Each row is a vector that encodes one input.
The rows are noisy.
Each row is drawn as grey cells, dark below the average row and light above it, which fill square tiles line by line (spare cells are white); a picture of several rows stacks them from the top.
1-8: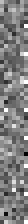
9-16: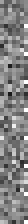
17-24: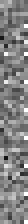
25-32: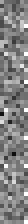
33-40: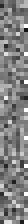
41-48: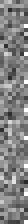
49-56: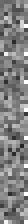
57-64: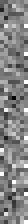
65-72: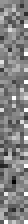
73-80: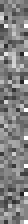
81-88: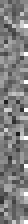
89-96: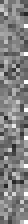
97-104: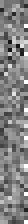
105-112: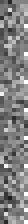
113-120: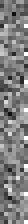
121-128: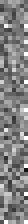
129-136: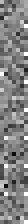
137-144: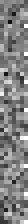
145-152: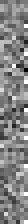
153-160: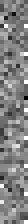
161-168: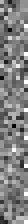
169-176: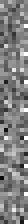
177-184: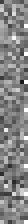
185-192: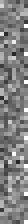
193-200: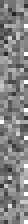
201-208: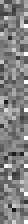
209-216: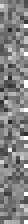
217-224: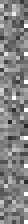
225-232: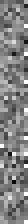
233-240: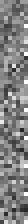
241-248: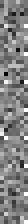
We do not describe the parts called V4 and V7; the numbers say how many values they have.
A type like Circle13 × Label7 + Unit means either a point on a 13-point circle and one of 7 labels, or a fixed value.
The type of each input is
Line9 × (Tree9 + Unit) × V4 × V7.
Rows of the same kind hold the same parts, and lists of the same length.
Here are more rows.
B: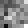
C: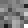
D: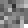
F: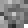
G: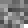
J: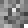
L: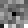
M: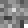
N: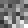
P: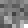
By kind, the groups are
B, C, J, M, N
D, F, G, L, P

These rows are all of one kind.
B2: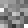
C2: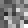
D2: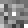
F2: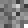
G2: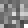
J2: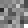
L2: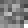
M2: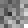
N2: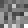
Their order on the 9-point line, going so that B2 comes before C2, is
N2, J2, L2, D2, B2, G2, F2, M2, C2.
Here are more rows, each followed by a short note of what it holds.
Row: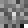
a point on a 9-point line, a node of a 9-node tree, a value of V4 and a value of V7
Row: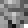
a point on a 9-point line, a value of V4 and a value of V7
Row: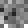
a point on a 9-point line, a value of V4 and a value of V7
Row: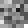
a point on a 9-point line, a value of V4 and a value of V7
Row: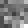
a point on a 9-point line, a value of V4 and a value of V7
